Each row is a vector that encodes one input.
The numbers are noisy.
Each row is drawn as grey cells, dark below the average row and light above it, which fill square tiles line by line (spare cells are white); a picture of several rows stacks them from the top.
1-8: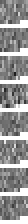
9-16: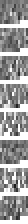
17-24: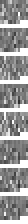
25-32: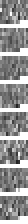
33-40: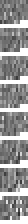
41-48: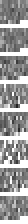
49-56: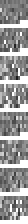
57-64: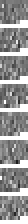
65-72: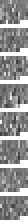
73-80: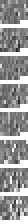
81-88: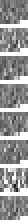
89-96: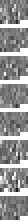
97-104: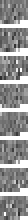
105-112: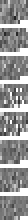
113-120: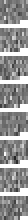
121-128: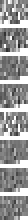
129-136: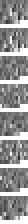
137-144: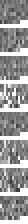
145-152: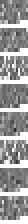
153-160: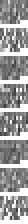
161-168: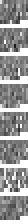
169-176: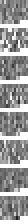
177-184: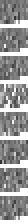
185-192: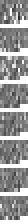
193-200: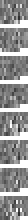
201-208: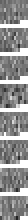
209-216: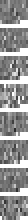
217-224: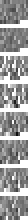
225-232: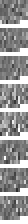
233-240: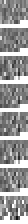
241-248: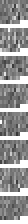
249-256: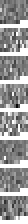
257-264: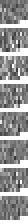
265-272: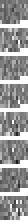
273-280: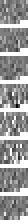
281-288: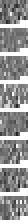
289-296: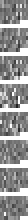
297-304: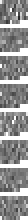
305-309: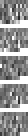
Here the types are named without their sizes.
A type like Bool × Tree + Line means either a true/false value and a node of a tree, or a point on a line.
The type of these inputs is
List(Line).
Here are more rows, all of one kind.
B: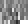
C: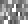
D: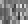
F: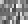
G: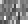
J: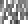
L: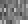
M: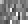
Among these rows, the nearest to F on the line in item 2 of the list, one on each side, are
B and D.
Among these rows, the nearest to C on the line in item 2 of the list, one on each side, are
L and M.
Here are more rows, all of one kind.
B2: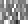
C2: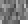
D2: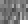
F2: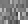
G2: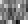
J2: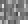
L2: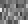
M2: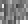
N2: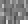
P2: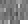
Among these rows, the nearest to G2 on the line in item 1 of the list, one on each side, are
B2 and D2.
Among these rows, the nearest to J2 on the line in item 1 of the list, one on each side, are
C2 and M2.
